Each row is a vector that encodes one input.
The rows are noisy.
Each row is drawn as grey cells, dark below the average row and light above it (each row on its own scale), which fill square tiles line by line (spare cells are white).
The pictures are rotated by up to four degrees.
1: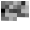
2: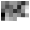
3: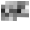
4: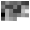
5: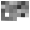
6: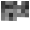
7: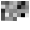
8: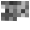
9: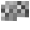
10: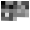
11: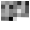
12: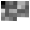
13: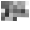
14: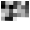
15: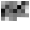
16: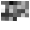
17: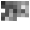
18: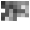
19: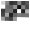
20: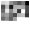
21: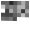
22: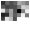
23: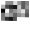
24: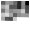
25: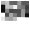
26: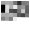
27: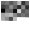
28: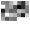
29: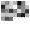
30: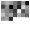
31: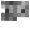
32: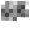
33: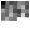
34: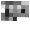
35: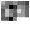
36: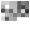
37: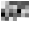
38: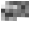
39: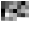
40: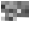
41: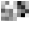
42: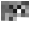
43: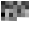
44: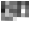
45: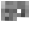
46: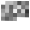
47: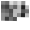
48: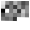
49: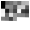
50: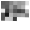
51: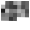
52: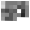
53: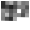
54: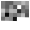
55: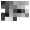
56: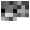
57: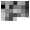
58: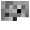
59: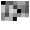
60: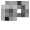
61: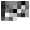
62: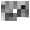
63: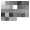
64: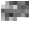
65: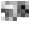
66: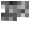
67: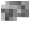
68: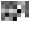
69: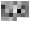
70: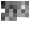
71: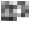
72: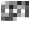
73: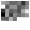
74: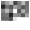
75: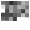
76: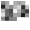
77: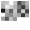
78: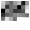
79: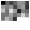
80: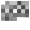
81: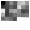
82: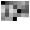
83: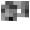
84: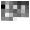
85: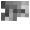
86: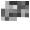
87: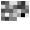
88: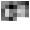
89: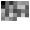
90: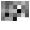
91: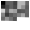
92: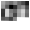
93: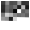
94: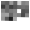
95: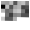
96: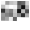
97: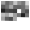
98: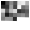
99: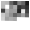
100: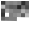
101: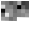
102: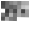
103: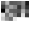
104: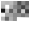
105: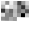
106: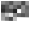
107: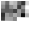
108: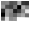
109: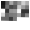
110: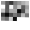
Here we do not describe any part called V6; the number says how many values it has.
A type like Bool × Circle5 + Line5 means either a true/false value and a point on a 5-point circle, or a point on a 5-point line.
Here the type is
List2(Line5) × V6.
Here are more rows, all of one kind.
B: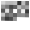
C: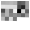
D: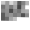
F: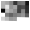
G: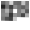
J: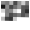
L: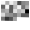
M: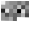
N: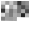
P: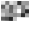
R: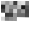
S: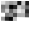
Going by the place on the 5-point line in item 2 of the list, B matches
G and S.
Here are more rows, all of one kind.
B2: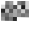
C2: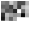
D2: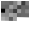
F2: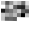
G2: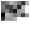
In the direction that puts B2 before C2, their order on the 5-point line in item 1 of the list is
D2, F2, B2, G2, C2.
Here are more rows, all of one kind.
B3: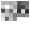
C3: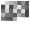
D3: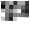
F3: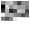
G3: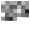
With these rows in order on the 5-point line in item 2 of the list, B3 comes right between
C3 and D3.
